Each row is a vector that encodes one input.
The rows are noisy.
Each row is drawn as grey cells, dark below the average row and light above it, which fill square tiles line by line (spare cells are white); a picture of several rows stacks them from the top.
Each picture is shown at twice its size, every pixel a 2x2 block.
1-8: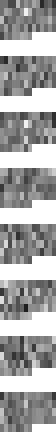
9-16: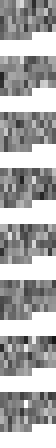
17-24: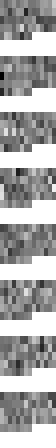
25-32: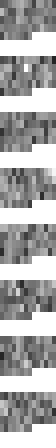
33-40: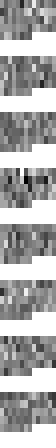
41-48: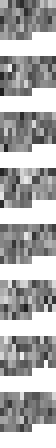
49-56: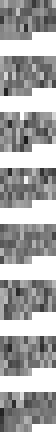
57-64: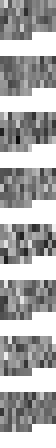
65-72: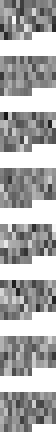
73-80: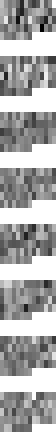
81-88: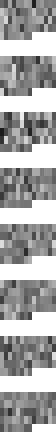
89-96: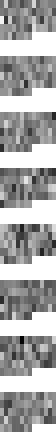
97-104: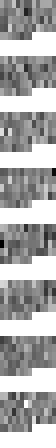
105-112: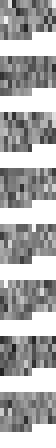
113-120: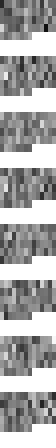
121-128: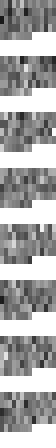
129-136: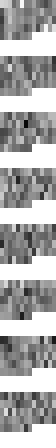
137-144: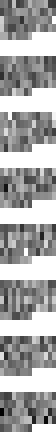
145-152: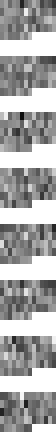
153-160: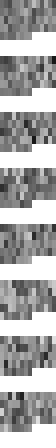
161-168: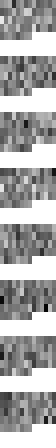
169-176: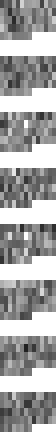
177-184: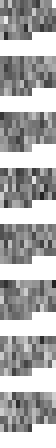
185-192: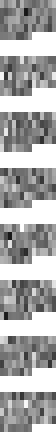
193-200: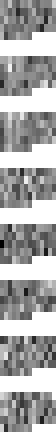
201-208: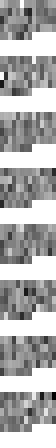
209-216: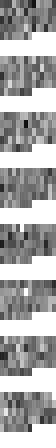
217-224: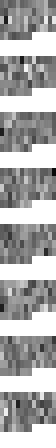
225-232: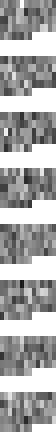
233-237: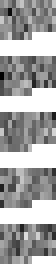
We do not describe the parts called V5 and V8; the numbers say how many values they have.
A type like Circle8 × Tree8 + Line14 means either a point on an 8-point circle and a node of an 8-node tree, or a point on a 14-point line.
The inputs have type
(Bool × V8 + Unit) × (Line6 + V5).
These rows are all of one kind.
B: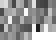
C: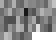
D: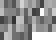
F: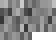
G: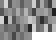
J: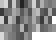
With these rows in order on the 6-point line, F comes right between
B and C.
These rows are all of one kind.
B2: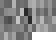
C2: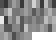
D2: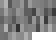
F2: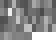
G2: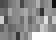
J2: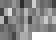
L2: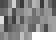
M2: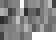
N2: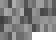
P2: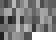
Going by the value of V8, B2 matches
C2, F2, J2 and L2.
